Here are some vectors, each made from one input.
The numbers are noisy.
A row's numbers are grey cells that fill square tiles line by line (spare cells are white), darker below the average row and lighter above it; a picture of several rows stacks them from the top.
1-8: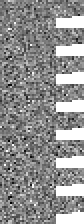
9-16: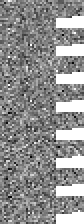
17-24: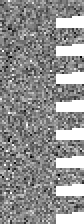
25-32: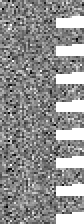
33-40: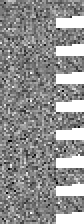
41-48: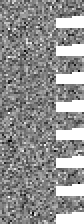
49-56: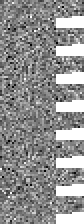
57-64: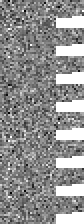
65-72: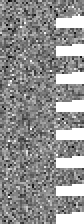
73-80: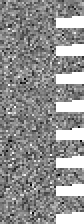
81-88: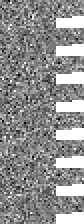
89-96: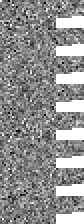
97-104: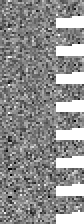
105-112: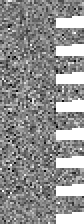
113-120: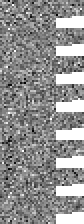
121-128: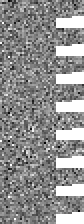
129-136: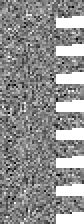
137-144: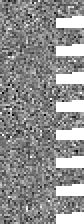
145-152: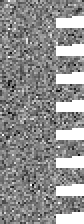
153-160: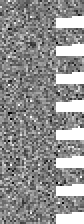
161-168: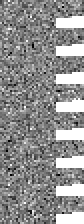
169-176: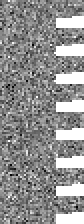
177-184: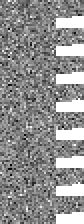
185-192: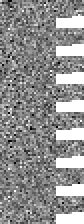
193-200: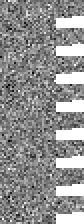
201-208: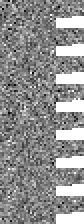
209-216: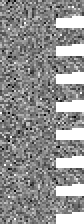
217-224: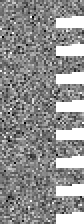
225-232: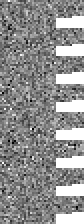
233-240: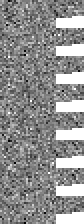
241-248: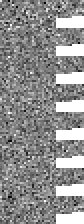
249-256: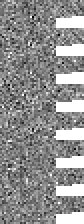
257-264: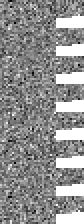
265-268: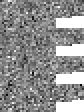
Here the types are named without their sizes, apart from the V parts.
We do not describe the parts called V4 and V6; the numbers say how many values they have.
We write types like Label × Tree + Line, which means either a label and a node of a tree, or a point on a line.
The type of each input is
(Bool × V4 × V6 + Label × Line) × Tree.
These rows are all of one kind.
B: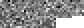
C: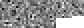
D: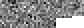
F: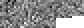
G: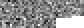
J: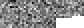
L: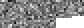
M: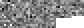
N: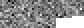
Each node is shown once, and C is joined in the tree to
F.
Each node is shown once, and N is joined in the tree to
M.
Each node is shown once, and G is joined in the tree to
J.
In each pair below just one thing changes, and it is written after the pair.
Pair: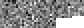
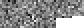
the node of the tree
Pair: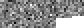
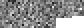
the label
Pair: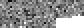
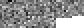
the node of the tree
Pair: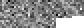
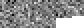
the place on the line
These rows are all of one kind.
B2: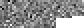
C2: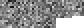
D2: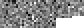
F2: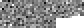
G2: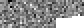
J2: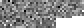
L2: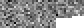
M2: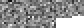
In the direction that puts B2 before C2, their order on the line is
B2, J2, D2, L2, C2, M2, G2, F2.
